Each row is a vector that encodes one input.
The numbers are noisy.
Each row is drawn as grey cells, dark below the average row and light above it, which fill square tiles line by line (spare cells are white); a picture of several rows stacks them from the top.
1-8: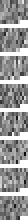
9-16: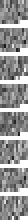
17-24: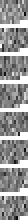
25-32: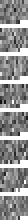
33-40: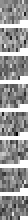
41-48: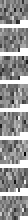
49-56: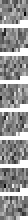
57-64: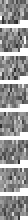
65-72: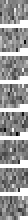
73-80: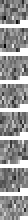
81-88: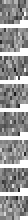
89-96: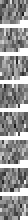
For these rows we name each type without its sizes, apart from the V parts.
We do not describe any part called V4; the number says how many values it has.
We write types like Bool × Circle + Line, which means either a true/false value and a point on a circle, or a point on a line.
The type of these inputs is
Bool × Label × Line × (Line + V4).
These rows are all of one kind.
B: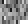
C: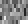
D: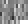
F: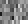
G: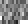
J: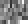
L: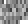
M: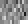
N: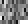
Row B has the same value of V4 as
C, L and M.
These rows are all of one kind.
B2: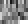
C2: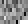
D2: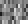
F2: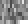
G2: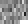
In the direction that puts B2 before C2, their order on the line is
B2, D2, F2, C2, G2.
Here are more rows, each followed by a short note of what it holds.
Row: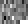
a label, a point on each of two lines and a true/false value
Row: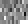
a label, a point on a line, a true/false value and a value of V4
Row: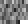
a label, a point on each of two lines and a true/false value
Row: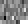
a label, a point on each of two lines and a true/false value
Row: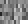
a label, a point on a line, a true/false value and a value of V4
